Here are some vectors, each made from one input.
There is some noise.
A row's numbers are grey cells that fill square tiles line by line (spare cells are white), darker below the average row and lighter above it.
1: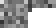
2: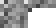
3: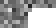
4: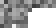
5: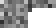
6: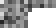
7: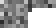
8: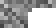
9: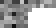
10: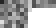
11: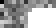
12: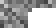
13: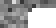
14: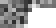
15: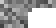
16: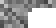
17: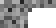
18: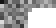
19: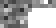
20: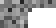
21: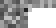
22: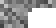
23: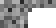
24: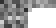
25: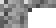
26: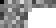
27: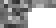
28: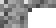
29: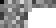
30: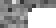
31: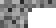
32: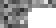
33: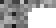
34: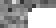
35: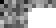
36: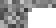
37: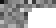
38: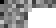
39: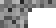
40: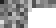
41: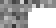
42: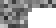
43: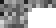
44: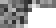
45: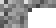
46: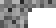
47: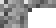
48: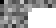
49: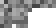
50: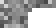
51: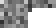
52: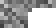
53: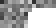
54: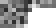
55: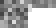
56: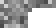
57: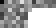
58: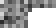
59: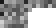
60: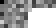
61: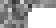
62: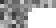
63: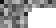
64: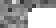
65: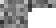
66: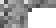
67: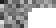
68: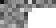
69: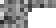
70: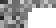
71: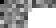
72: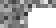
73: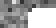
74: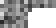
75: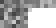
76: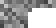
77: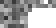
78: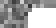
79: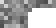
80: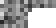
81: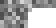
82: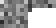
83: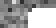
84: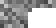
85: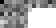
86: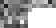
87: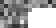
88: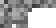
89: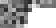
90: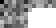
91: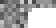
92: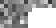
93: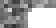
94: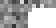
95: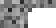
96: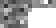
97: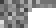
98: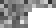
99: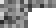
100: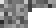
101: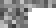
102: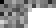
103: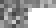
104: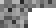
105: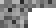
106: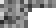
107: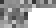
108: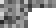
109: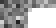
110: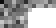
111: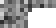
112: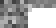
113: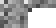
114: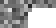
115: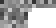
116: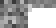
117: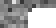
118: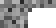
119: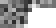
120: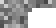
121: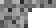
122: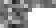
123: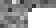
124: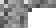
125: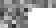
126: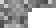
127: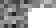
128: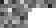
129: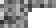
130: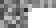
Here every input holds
a list of up to two points on an 8-point circle.
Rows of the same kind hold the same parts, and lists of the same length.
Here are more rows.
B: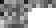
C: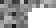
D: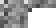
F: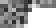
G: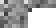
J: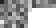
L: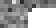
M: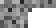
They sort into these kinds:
B, C, J
D, G, L, M
F

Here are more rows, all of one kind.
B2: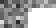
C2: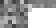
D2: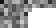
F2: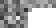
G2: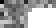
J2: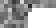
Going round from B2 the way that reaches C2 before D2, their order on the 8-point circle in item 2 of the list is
B2, F2, C2, D2, J2, G2.
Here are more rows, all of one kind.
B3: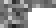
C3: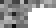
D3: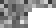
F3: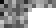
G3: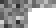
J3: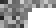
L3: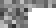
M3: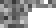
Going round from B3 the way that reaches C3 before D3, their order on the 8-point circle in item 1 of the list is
B3, C3, L3, J3, G3, F3, D3, M3.
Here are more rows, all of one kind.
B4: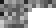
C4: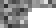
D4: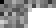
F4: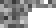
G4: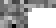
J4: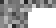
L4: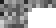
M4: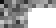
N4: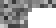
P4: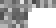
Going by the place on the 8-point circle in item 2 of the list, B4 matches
G4, L4 and N4.
